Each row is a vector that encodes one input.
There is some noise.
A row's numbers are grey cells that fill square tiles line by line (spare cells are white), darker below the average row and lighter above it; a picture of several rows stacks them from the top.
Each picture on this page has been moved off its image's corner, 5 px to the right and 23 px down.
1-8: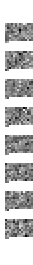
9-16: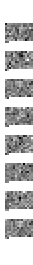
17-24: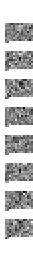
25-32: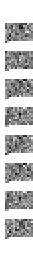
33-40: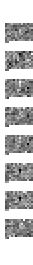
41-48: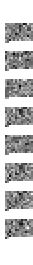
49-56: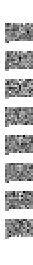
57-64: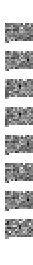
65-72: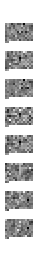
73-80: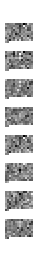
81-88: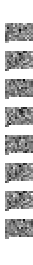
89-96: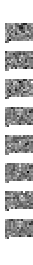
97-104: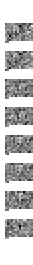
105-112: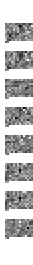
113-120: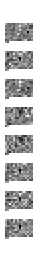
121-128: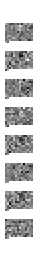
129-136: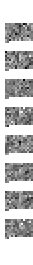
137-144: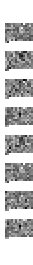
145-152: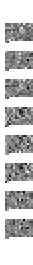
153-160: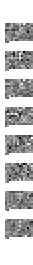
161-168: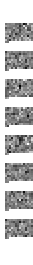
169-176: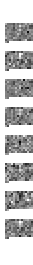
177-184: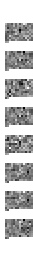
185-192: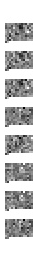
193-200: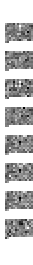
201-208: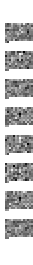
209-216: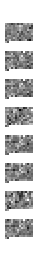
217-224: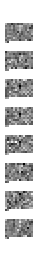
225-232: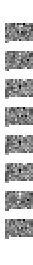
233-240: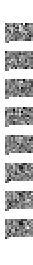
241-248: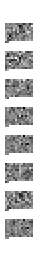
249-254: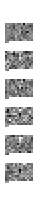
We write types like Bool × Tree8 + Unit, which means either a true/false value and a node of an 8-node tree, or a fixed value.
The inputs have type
(Bool × Bool × Bool + Unit) × Line5 + Line8.
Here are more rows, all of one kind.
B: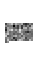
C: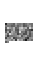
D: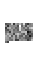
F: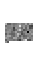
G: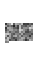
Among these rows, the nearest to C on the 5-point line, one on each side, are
D and F.
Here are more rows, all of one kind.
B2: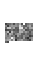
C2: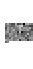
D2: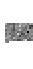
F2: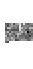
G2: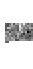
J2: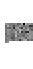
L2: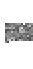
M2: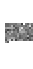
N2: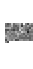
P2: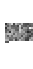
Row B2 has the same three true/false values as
L2 and M2.
